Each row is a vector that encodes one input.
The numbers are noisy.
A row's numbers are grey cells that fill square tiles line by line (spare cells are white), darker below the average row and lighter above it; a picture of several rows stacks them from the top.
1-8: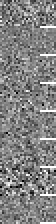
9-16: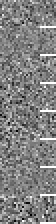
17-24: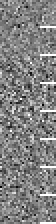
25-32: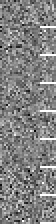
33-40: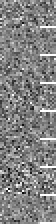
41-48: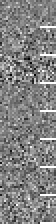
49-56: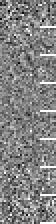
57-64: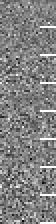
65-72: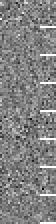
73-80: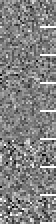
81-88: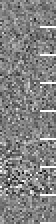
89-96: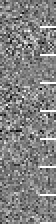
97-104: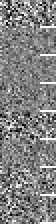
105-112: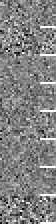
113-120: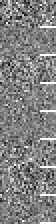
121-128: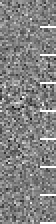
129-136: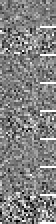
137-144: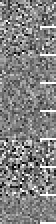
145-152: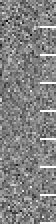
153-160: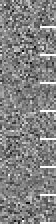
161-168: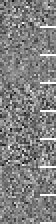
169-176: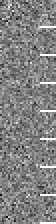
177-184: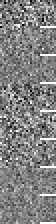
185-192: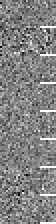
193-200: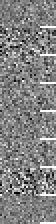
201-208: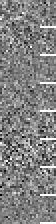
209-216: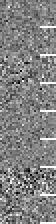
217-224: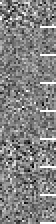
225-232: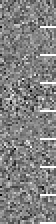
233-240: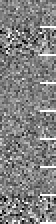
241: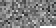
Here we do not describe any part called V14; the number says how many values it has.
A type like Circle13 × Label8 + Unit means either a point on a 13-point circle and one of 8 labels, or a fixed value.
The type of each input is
(Bool × Bool × Bool + Label5) × V14.
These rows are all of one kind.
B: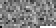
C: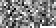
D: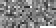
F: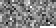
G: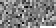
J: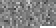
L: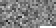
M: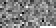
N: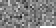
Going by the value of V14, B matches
F, L and M.
